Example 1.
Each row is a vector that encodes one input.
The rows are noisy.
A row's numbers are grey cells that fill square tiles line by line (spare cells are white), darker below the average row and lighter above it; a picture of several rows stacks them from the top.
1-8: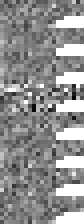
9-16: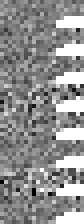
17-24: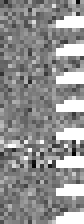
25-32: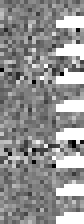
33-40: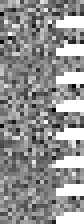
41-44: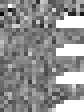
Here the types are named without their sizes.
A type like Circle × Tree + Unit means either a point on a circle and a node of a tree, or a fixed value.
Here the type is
Bool × Bool × Bool + Label.
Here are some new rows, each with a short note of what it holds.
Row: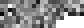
a label
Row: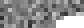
three true/false values
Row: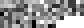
a label
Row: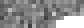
three true/false values
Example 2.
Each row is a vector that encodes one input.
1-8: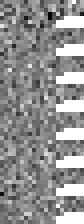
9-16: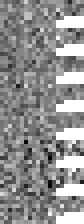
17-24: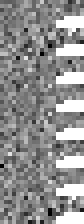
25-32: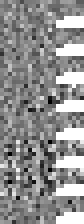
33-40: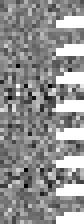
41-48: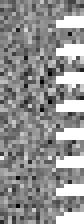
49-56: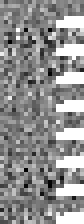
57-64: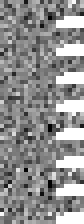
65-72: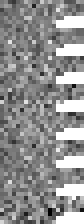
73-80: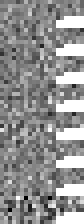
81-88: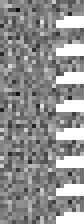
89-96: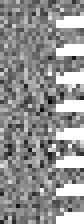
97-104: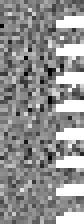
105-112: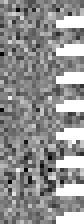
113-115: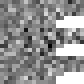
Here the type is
(Bool × Bool × Bool × Bool + Unit) × Line11.
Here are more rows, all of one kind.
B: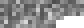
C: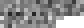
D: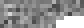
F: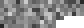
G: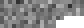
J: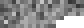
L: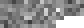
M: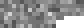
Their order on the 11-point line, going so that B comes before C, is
D, M, G, F, L, J, B, C.
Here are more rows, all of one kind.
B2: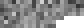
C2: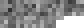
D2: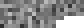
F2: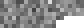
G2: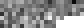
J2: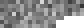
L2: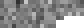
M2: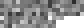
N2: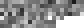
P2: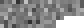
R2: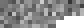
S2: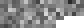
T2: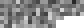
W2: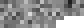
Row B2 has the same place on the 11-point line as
J2, R2 and W2.
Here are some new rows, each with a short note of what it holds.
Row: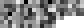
a point on an 11-point line
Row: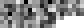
a point on an 11-point line
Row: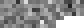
a point on an 11-point line and four true/false values
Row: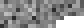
a point on an 11-point line and four true/false values
